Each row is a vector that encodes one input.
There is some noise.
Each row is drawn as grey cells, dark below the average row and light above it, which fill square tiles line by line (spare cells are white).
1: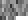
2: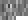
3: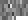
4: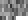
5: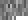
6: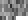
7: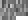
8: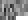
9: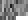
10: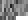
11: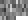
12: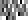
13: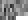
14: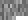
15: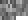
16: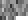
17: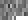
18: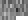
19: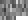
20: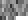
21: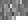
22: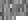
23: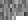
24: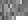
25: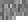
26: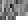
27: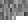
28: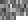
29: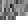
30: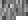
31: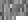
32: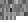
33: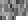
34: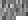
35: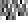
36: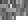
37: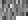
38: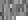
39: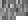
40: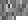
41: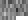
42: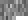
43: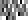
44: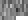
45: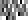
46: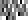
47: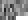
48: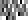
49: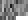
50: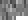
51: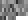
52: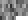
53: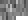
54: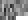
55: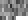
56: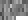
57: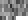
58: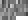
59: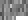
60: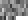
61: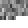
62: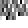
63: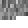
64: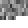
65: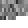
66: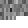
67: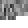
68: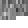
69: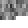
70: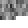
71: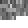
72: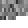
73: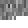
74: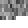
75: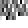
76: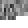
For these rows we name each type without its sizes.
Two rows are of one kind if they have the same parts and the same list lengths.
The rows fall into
3 kinds.
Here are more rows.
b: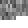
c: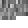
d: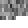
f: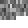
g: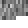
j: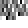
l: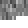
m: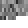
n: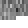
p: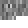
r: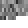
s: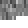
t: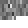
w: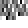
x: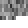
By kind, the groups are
b, c, f, g, l, n, p, s, t
d, m, r, x
j, w

